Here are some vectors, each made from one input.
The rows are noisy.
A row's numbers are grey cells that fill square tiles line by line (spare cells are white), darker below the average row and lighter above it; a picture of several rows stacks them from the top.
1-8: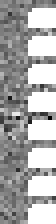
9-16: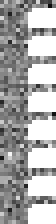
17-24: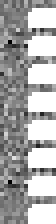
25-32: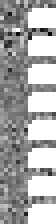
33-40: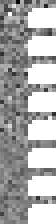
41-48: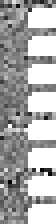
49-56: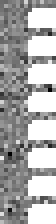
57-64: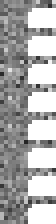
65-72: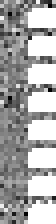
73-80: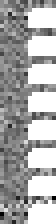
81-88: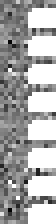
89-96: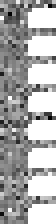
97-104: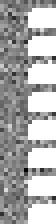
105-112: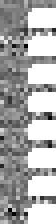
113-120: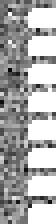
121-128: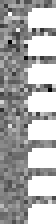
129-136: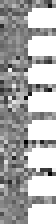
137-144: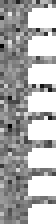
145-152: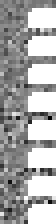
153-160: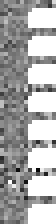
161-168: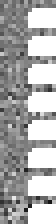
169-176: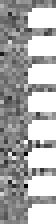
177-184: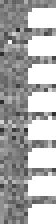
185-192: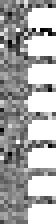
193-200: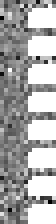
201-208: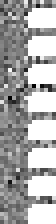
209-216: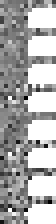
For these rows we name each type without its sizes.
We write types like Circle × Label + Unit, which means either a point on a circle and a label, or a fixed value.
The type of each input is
List((Label + Line) × Line).
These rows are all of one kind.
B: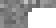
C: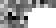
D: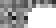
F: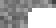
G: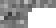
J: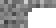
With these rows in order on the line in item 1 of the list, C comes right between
B and F.
